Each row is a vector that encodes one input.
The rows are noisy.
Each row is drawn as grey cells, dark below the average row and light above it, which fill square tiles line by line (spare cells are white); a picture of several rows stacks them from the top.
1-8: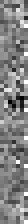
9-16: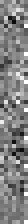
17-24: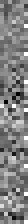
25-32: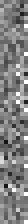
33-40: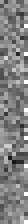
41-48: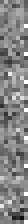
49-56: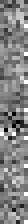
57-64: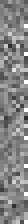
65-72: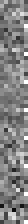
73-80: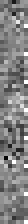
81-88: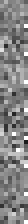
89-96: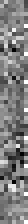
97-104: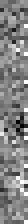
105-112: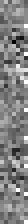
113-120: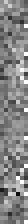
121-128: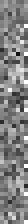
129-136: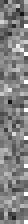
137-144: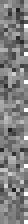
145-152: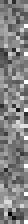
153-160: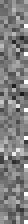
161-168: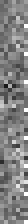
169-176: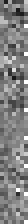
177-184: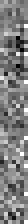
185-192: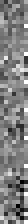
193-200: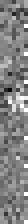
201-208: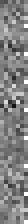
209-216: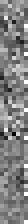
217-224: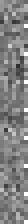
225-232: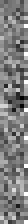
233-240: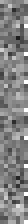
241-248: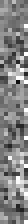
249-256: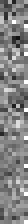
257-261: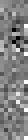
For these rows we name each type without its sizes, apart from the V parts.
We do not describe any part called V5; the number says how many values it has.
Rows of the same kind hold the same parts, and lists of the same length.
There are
5 kinds of row.
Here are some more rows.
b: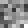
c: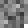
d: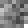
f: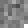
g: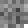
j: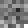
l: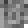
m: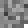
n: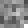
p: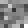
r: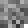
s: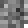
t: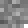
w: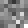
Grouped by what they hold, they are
b, p
c, l, m
d, f, s, t
g, j, n
r, w

